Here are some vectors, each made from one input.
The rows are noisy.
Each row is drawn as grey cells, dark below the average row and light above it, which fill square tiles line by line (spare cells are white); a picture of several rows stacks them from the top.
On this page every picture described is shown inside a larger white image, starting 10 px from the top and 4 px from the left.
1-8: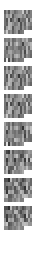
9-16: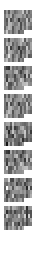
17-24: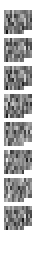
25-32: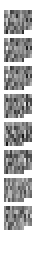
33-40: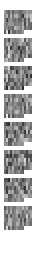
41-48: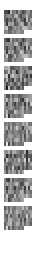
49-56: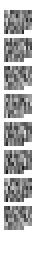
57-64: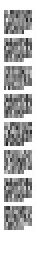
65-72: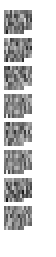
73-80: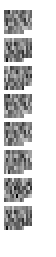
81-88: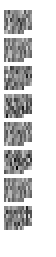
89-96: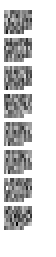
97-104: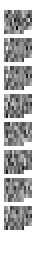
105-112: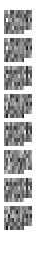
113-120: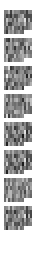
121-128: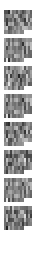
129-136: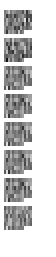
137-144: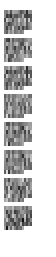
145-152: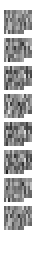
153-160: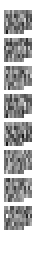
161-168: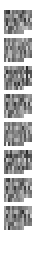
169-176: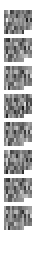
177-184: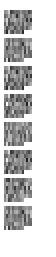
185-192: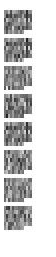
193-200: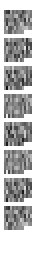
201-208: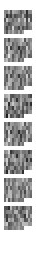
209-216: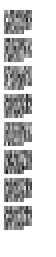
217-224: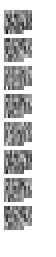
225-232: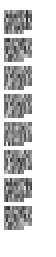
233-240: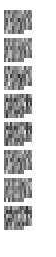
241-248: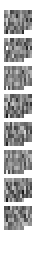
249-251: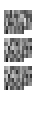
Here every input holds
either a point on a 9-point line, or a list of up to two points on a 4-point line.
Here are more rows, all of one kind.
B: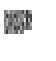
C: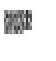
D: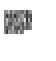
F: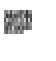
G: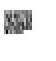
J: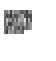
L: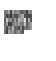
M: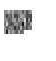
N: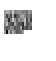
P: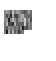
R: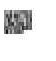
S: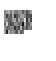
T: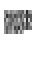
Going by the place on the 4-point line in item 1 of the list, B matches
D, J and L.
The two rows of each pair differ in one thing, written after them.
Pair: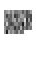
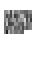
the place on the 4-point line in item 2 of the list
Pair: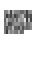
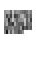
the place on the 4-point line in item 1 of the list
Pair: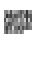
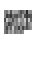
the place on the 4-point line in item 2 of the list
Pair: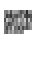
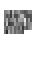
the place on the 4-point line in item 1 of the list
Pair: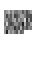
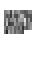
the place on the 4-point line in item 2 of the list
